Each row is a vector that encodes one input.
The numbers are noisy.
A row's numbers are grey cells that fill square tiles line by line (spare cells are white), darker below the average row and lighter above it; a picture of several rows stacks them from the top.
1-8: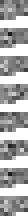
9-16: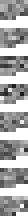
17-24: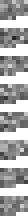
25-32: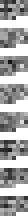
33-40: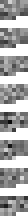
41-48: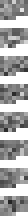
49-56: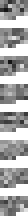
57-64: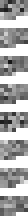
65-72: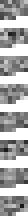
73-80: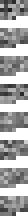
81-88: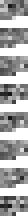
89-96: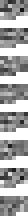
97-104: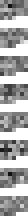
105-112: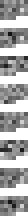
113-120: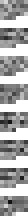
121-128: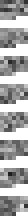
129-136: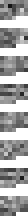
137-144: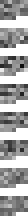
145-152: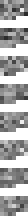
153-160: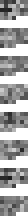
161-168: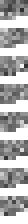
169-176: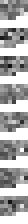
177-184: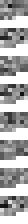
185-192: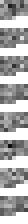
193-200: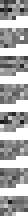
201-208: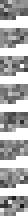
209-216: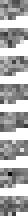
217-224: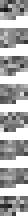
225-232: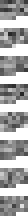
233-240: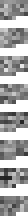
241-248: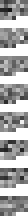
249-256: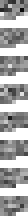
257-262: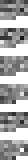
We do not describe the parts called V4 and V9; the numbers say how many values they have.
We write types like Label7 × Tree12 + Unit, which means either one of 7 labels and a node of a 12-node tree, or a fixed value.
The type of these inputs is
((Bool × Bool × Bool + V9) × Line7 + Line5 × Line5) × V4.
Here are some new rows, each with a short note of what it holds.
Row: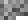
a point on a 7-point line, a value of V4 and a value of V9
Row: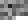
a point on a 7-point line, three true/false values and a value of V4
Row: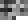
a point on each of two 5-point lines and a value of V4
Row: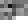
a point on a 7-point line, three true/false values and a value of V4
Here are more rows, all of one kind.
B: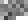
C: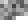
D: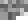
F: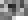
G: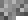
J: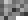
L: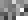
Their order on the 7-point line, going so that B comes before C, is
J, B, L, C, D, G, F.
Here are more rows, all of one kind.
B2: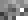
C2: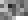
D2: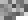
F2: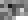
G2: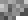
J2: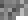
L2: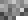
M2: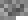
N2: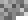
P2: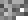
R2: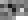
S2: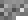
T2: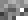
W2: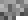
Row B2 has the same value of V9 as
N2, S2 and T2.
